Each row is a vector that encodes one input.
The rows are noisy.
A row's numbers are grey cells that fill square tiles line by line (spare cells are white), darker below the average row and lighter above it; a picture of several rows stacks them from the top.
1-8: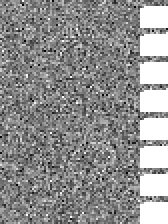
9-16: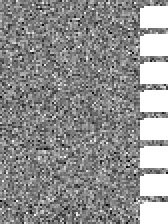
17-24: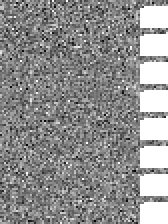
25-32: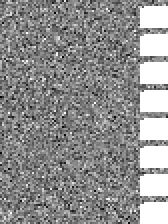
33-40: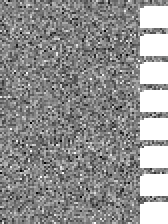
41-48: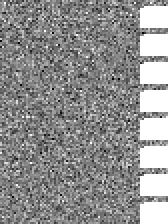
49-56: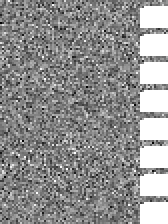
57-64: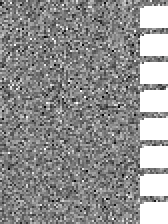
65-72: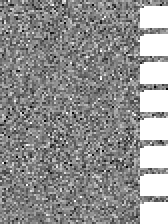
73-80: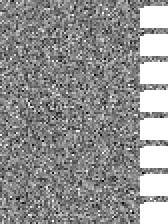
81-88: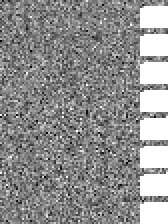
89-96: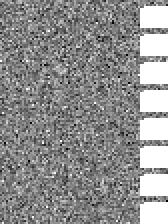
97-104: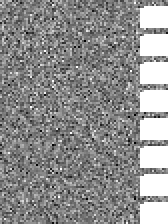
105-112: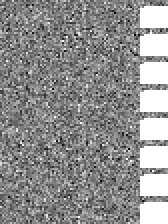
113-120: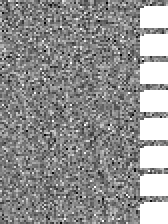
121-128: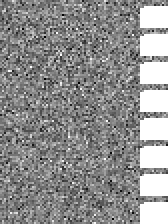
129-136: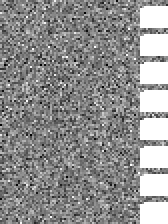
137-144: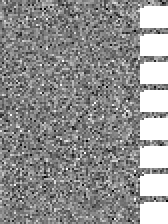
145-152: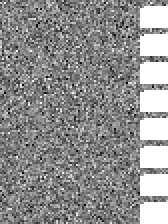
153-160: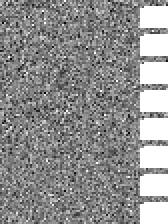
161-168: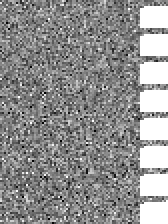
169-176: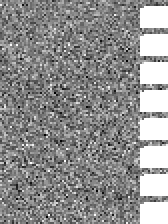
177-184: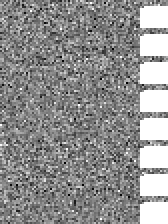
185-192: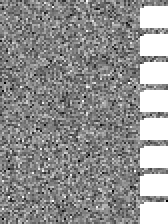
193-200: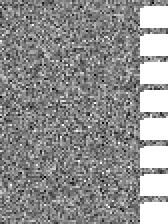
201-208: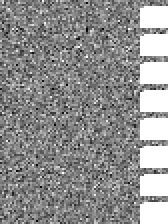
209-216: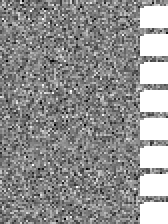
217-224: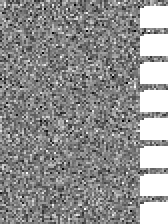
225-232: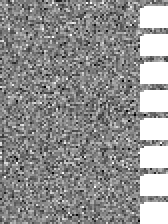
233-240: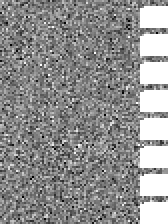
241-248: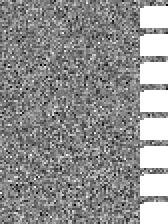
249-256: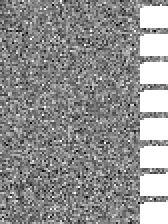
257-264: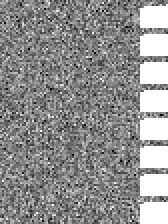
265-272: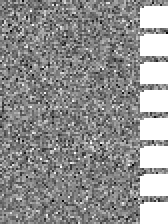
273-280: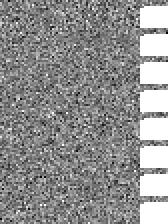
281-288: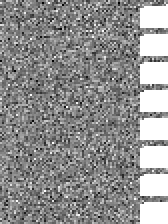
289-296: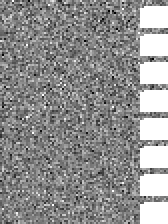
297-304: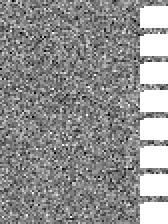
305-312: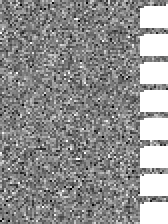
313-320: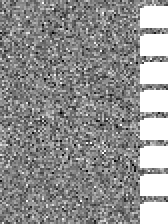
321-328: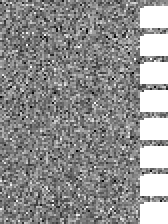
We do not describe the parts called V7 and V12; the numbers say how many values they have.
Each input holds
a node of an 11-node tree, a value of V7 and a value of V12, together with either a point on an 8-point line, or a node of an 11-node tree.
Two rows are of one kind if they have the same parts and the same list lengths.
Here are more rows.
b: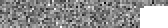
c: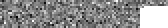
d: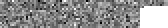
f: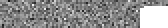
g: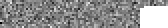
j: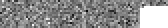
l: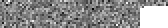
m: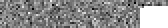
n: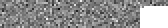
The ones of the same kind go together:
b, c, d
f, g, j, l, m, n

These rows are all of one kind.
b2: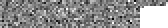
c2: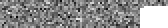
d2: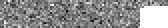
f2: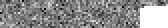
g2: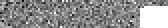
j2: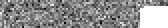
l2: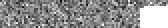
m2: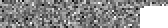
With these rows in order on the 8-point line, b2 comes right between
d2 and j2.
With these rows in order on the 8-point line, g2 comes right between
f2 and l2.
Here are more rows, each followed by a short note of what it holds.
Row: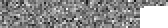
a point on an 8-point line, a node of an 11-node tree, a value of V7 and a value of V12
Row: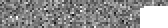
a node of each of two 11-node trees, a value of V7 and a value of V12
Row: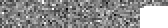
a node of each of two 11-node trees, a value of V7 and a value of V12
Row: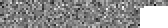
a node of each of two 11-node trees, a value of V7 and a value of V12
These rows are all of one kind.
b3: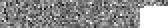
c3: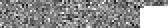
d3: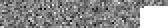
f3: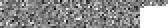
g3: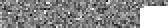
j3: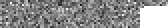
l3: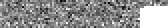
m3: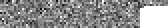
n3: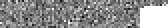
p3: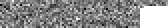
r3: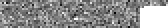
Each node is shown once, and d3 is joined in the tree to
b3, j3, l3 and m3.
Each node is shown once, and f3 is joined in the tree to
n3.
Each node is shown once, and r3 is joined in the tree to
c3 and j3.
